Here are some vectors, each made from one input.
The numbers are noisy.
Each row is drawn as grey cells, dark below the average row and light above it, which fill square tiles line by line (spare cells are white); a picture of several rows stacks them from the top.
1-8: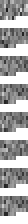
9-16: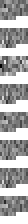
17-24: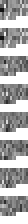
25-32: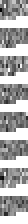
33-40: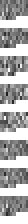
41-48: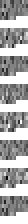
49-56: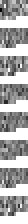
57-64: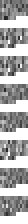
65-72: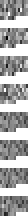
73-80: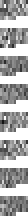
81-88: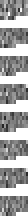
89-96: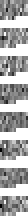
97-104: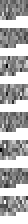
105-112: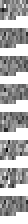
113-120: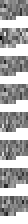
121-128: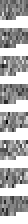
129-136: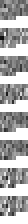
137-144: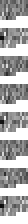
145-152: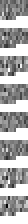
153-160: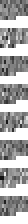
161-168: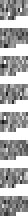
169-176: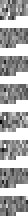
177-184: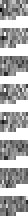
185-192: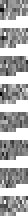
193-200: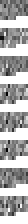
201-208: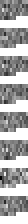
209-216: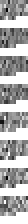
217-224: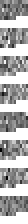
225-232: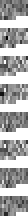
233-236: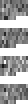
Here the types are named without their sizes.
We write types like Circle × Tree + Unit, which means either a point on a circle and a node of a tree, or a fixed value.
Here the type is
Bool × Bool × Bool + Line.
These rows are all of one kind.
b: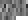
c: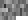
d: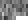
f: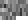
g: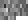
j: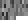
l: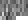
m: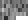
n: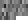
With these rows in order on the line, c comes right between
f and g.
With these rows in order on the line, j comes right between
m and n.
